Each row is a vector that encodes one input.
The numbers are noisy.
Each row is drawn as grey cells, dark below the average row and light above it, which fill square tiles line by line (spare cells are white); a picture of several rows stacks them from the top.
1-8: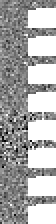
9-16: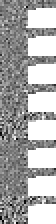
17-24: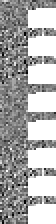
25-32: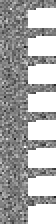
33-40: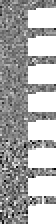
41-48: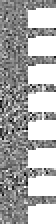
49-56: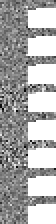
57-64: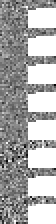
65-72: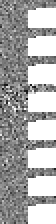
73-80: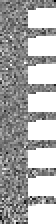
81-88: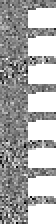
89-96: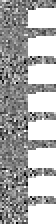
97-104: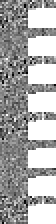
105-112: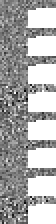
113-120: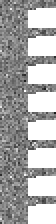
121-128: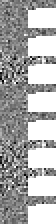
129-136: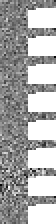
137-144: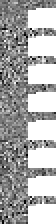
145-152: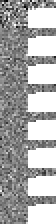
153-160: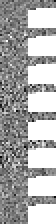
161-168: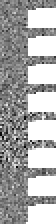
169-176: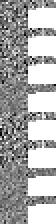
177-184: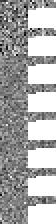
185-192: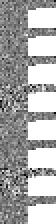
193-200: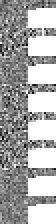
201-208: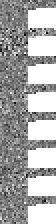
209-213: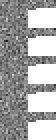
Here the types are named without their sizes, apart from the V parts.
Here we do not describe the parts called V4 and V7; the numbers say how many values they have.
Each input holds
either a point on a circle, a point on a line and a value of V7, or a true/false value and a value of V4.
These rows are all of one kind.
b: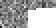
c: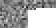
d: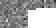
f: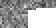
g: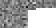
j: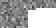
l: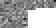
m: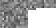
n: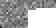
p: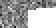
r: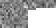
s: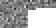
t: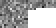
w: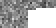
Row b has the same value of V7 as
j, m, r and t.
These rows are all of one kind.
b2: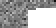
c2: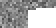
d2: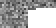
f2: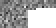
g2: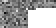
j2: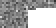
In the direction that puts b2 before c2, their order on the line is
b2, f2, g2, j2, c2, d2.
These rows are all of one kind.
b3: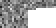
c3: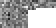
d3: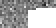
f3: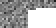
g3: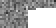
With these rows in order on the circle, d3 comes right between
c3 and f3.
